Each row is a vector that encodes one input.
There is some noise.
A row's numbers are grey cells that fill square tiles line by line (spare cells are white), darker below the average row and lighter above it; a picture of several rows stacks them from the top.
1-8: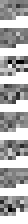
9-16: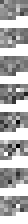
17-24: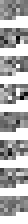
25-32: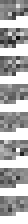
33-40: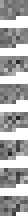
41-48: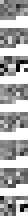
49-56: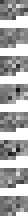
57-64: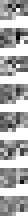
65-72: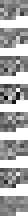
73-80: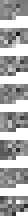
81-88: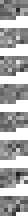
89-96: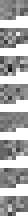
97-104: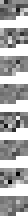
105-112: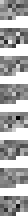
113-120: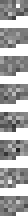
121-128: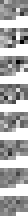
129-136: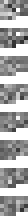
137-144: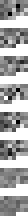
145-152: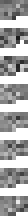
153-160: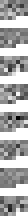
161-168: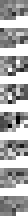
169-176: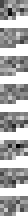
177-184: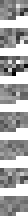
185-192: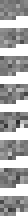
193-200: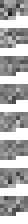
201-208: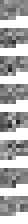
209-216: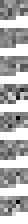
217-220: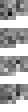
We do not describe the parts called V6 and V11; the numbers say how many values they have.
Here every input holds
a true/false value and a value of V6, together with either a node of a 10-node tree, or a value of V11.
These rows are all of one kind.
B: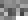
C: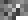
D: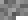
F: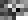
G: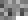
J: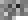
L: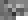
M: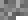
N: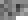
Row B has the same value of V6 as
F, J and N.
